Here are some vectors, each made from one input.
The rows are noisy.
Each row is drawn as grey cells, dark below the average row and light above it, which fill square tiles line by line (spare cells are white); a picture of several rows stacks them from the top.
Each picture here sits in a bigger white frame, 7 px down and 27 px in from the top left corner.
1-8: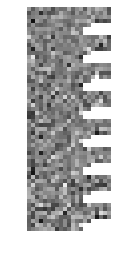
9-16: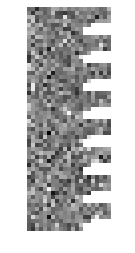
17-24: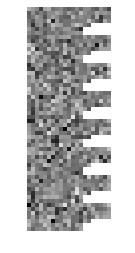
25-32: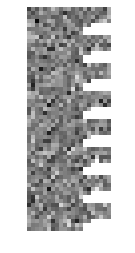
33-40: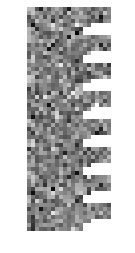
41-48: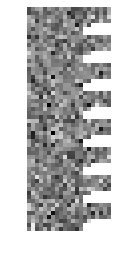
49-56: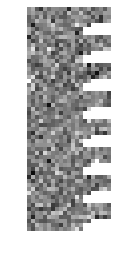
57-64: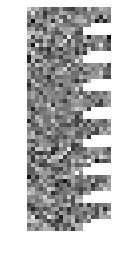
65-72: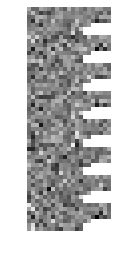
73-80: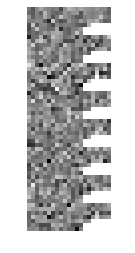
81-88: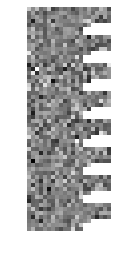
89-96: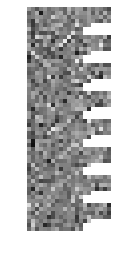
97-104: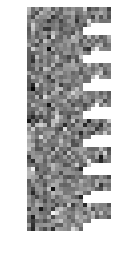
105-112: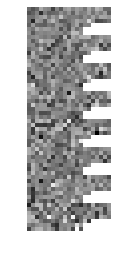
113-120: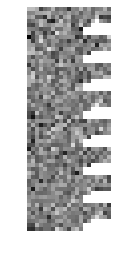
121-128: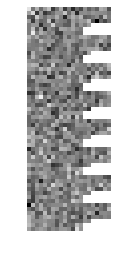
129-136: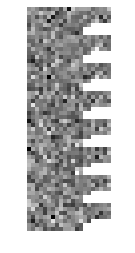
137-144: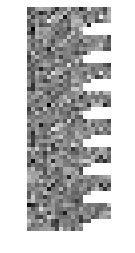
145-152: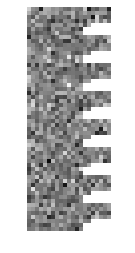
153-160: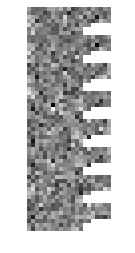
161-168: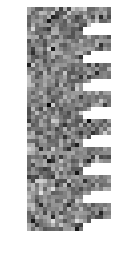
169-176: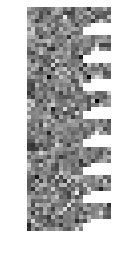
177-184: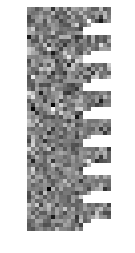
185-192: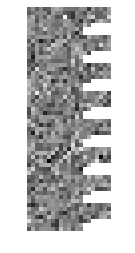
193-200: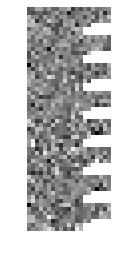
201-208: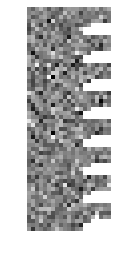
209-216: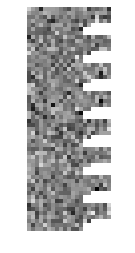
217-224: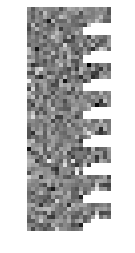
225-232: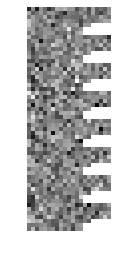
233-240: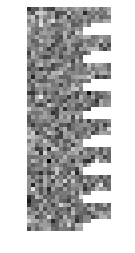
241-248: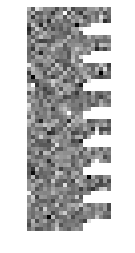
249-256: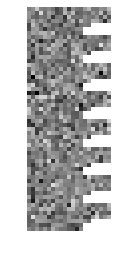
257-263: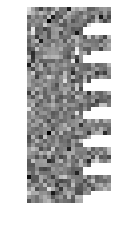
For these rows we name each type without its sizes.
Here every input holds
either a point on a line, or four true/false values.
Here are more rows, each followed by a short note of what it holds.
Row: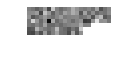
four true/false values
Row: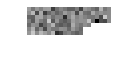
four true/false values
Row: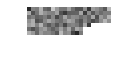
a point on a line
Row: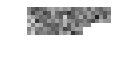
a point on a line
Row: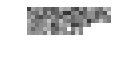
a point on a line
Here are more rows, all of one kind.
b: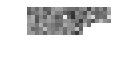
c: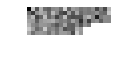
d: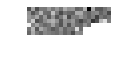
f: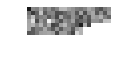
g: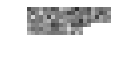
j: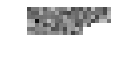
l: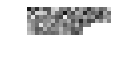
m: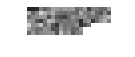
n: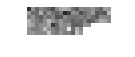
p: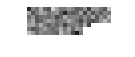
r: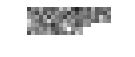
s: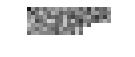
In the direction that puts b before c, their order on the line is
f, n, r, g, m, l, p, j, b, d, s, c.
